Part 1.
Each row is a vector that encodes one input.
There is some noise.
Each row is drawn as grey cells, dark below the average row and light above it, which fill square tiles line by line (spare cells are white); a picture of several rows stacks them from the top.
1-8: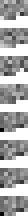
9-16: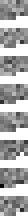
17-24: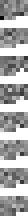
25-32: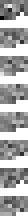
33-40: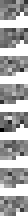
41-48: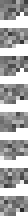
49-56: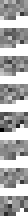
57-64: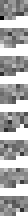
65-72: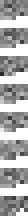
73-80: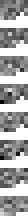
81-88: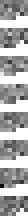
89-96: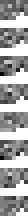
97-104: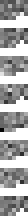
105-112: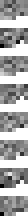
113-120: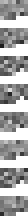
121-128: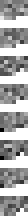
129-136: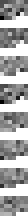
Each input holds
a point on a 13-point line and a true/false value.
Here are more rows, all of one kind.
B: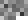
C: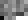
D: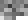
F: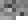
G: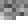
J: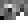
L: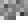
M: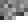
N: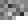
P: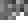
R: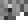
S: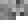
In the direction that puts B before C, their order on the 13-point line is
D, G, F, P, B, L, R, S, J, C, M, N.
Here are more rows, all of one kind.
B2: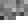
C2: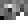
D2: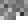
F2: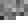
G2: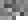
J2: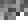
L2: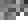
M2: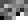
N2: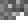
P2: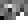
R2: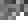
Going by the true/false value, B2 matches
D2, F2 and G2.
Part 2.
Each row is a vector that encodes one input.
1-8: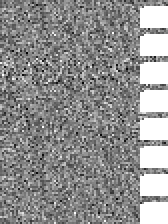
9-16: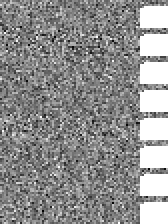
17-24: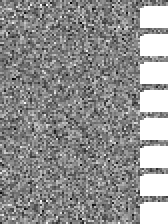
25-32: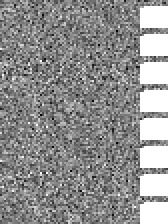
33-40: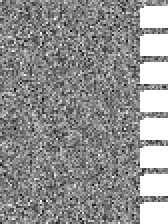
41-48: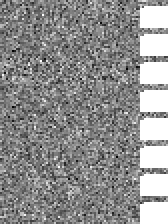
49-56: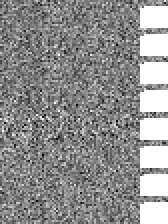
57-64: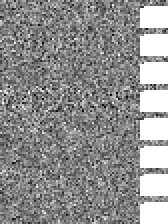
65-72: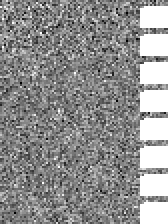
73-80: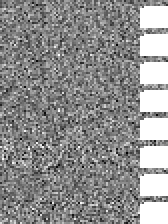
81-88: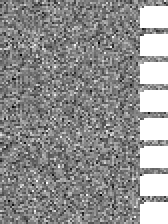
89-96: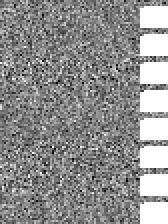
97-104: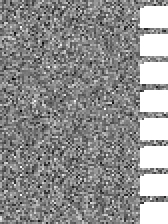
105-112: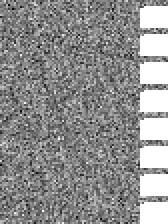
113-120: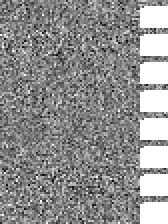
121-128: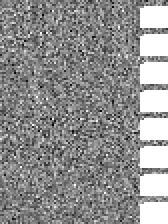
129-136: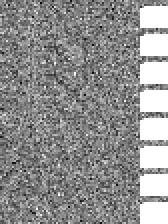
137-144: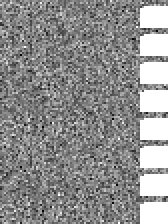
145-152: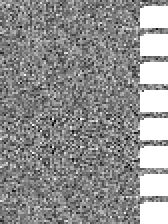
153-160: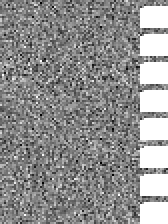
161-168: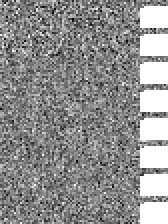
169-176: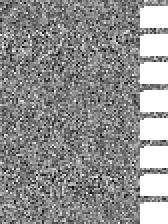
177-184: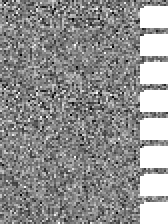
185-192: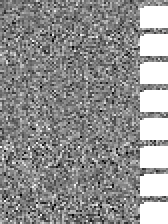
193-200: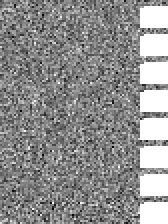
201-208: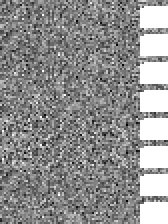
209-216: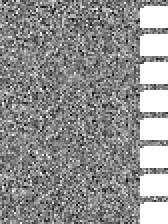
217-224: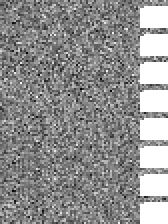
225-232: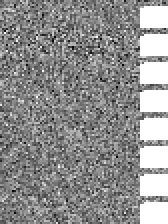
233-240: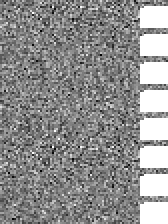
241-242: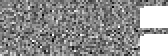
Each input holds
either a point on a 6-point line and a point on a 7-point line, or a point on a 15-point line.
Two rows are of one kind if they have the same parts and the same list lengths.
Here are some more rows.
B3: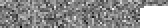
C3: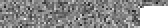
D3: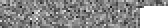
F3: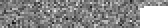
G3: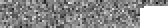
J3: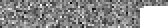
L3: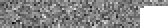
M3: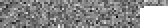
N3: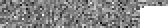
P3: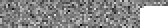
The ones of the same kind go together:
B3, C3, D3, G3, P3
F3, J3, L3, M3, N3

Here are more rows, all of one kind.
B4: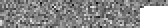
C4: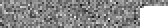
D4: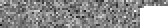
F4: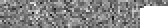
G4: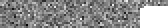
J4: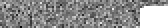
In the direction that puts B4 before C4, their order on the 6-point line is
G4, D4, F4, B4, C4, J4.
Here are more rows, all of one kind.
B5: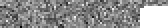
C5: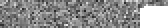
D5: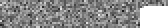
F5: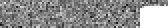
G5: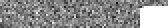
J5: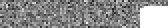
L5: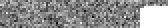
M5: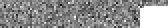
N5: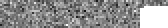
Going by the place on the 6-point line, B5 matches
C5 and L5.
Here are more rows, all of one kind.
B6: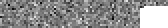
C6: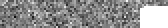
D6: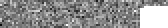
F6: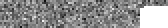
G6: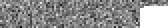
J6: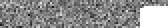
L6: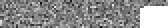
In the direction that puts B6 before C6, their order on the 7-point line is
L6, B6, C6, D6, J6, G6, F6.
